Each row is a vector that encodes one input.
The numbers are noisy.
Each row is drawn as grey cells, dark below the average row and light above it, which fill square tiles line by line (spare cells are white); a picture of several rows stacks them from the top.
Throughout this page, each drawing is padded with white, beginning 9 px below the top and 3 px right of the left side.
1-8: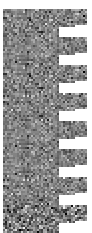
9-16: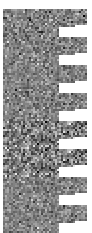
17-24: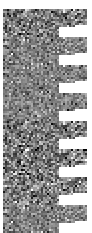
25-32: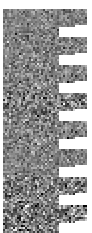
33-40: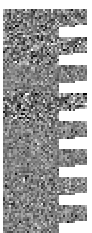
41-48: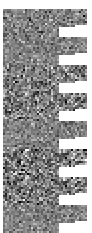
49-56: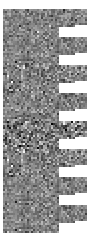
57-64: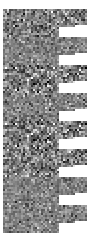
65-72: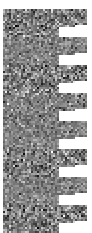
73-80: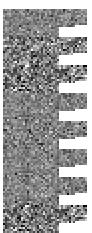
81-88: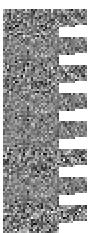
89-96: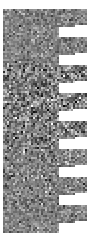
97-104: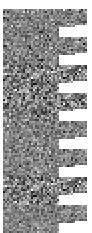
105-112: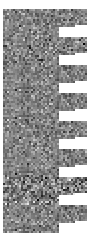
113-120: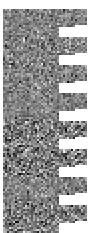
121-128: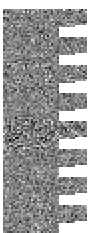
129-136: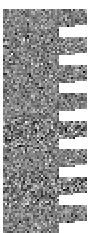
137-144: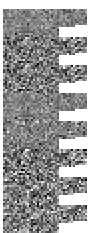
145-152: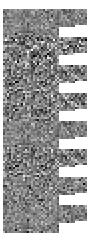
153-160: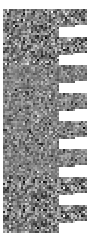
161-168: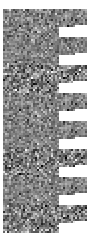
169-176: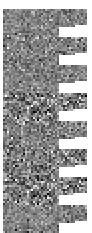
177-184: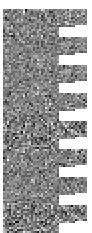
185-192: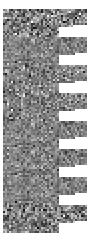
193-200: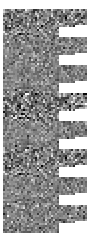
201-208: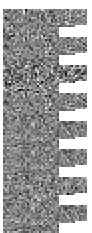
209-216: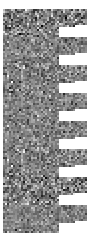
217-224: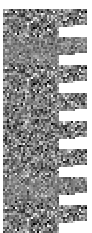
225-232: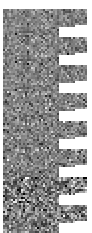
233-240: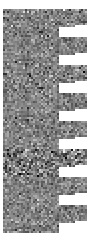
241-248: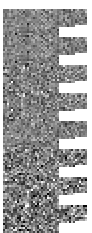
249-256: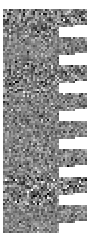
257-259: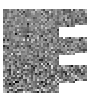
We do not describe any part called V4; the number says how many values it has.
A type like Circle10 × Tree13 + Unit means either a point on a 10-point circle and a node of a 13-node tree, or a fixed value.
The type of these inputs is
Bool × (Line13 + V4) + Line9.
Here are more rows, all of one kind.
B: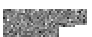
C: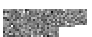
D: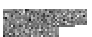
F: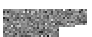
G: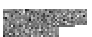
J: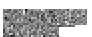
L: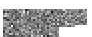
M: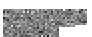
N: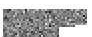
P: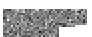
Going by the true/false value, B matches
F, M, N and P.
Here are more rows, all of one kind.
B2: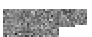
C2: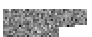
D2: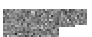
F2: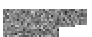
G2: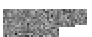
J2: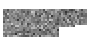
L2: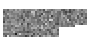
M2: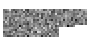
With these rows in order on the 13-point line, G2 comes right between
B2 and C2.
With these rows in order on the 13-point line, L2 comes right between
B2 and D2.
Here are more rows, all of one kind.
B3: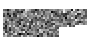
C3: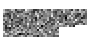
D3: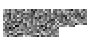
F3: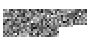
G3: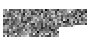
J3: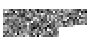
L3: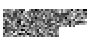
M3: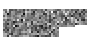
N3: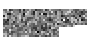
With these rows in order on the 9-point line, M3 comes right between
D3 and N3.
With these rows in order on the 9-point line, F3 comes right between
G3 and J3.
